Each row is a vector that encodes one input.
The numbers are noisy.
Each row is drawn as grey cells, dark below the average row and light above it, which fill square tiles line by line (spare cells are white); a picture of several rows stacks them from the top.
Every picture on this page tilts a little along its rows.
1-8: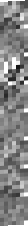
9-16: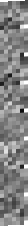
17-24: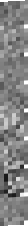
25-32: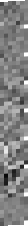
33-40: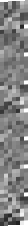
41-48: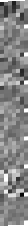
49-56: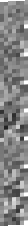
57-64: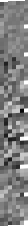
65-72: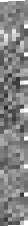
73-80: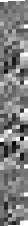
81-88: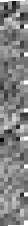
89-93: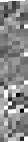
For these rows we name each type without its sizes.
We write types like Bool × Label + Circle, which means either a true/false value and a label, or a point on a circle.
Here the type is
Bool × (Line + Tree).
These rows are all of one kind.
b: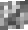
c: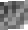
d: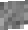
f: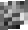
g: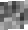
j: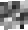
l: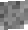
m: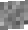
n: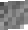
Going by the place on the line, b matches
j, l and n.
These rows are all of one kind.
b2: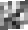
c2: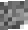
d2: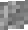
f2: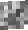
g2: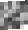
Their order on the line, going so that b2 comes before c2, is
f2, b2, g2, d2, c2.
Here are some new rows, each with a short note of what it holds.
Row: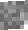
a point on a line and a true/false value
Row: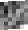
a point on a line and a true/false value
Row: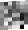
a node of a tree and a true/false value
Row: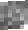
a node of a tree and a true/false value
